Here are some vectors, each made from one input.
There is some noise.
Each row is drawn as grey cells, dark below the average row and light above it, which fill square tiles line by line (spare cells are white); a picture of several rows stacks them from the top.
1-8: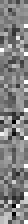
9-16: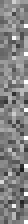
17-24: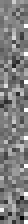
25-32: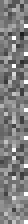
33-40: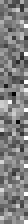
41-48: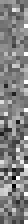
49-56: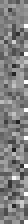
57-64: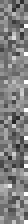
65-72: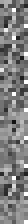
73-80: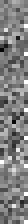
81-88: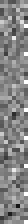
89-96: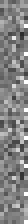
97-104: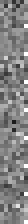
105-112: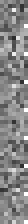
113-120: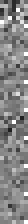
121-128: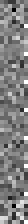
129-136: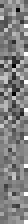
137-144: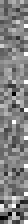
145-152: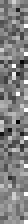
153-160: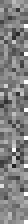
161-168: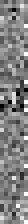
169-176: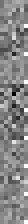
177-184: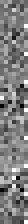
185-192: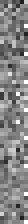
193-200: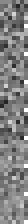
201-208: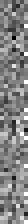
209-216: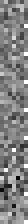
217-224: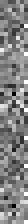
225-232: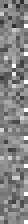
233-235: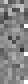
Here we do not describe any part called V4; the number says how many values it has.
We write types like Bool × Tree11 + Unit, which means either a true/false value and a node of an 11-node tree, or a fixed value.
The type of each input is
(Line3 × Line8 + V4) × Tree7 + Line9.
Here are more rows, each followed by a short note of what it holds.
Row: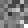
a node of a 7-node tree and a value of V4
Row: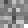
a point on a 3-point line, a point on an 8-point line and a node of a 7-node tree
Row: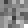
a point on a 3-point line, a point on an 8-point line and a node of a 7-node tree
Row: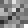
a point on a 3-point line, a point on an 8-point line and a node of a 7-node tree
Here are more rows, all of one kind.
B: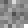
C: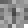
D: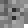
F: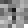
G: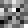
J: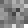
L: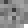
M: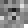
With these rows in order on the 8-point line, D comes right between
L and M.
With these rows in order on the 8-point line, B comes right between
G and L.
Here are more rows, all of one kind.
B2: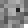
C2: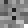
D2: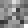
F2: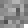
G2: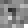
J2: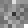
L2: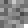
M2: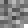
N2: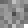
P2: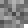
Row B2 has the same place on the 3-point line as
C2, L2 and M2.
